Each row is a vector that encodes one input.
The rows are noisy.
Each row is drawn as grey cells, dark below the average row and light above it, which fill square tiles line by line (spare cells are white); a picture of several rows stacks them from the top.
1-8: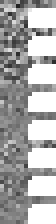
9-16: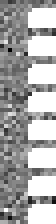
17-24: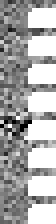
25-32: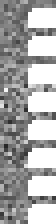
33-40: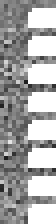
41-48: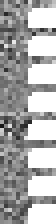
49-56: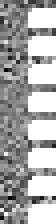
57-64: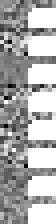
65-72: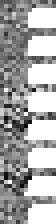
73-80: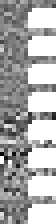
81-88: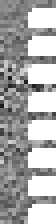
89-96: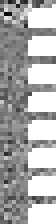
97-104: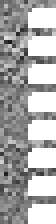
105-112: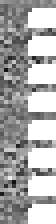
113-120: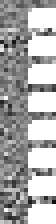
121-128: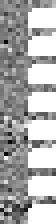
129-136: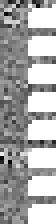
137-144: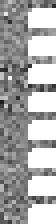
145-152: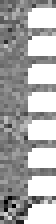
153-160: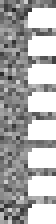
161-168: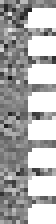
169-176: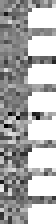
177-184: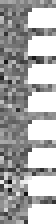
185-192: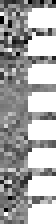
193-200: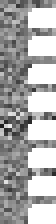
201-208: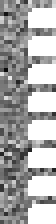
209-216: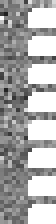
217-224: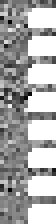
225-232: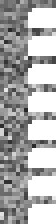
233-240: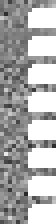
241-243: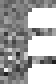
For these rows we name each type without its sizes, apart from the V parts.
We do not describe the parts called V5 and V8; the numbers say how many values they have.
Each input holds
either a point on a line and a value of V8, or a true/false value and a value of V5.
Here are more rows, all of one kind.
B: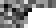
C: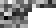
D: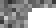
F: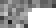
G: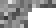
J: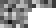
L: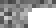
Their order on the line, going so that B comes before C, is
L, B, F, J, G, D, C.
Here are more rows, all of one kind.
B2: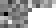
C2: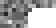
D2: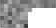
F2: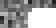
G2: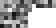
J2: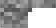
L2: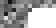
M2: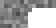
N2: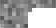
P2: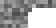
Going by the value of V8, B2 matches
C2, L2 and M2.
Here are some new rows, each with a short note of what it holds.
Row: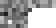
a point on a line and a value of V8
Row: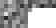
a true/false value and a value of V5
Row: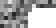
a point on a line and a value of V8
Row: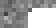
a point on a line and a value of V8
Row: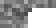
a point on a line and a value of V8
